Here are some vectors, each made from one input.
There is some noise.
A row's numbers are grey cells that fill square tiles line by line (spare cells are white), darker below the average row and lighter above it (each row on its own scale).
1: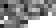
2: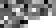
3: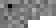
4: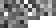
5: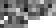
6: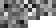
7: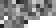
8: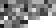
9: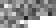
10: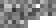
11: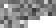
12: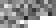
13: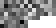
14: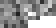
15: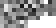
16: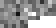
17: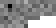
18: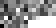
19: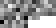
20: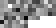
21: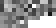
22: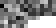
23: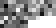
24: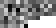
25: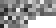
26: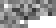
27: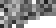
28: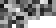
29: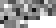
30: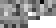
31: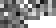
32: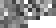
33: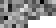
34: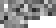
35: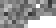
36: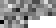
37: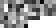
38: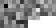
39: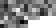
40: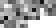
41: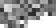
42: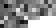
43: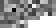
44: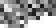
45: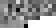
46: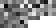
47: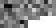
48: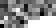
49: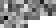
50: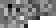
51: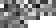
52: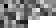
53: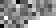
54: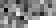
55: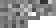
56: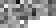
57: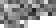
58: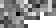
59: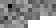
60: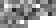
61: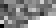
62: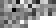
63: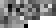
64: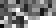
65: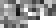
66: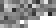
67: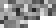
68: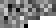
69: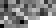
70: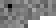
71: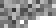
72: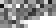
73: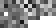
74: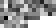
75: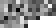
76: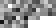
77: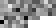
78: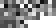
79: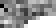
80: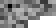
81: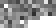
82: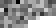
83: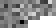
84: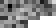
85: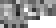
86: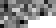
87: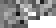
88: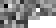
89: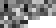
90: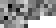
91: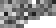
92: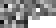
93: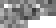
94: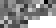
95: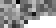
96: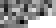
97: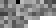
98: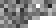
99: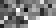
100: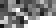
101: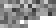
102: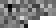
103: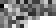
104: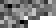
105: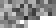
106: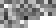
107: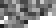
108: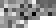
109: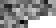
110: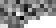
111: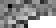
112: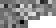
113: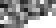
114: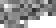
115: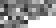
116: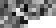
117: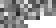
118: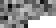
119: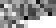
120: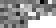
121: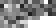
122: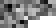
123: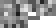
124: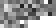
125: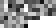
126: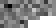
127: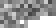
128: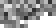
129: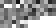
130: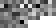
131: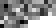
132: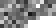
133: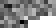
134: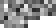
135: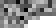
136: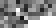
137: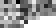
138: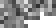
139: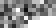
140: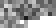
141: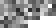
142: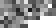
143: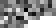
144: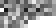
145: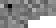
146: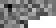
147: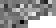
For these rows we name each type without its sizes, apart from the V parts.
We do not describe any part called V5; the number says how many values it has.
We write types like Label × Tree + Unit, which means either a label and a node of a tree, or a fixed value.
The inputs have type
Bool × Bool × Bool + Label × V5 + Unit.
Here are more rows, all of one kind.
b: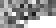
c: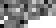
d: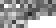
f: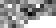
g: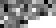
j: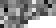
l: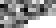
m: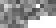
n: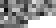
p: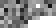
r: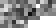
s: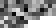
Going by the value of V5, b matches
c and r.
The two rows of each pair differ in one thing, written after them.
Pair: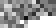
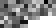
the label
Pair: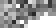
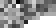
the value of V5
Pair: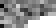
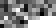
the label
